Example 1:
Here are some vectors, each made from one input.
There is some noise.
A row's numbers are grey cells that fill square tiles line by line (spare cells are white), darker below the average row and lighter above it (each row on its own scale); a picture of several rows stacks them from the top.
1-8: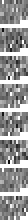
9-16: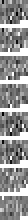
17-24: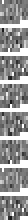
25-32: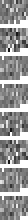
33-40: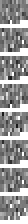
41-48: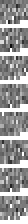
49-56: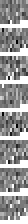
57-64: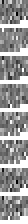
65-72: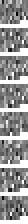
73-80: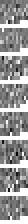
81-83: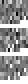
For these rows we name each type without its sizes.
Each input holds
a point on a circle.
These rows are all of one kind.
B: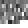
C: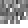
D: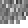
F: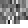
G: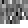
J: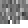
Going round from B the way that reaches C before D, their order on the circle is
B, G, C, D, J, F.
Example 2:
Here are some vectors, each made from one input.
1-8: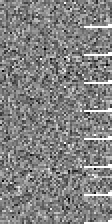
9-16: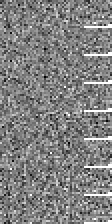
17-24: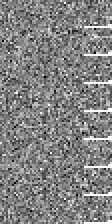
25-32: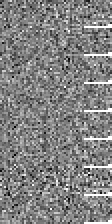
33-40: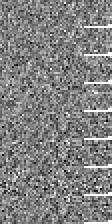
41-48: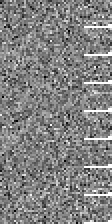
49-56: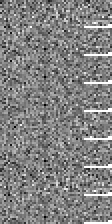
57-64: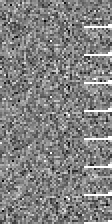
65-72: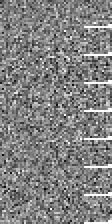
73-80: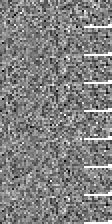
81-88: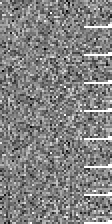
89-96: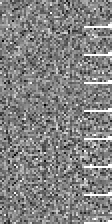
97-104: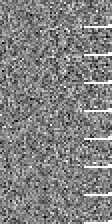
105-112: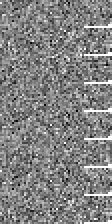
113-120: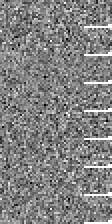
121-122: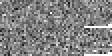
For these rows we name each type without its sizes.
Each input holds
a node of a tree.
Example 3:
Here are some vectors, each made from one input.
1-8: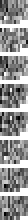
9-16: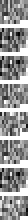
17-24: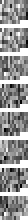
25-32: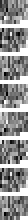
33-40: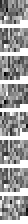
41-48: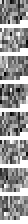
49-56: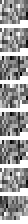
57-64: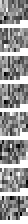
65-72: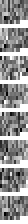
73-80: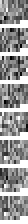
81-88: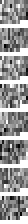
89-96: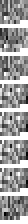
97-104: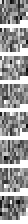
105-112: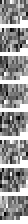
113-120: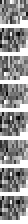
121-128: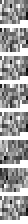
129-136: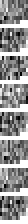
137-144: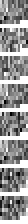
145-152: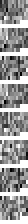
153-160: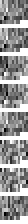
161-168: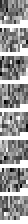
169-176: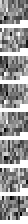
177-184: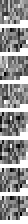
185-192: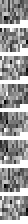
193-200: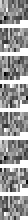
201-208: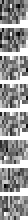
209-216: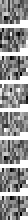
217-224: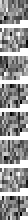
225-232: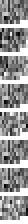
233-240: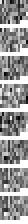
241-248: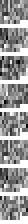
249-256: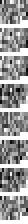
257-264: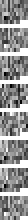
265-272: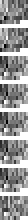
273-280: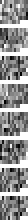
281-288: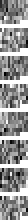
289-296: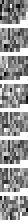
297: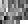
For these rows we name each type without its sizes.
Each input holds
three true/false values.
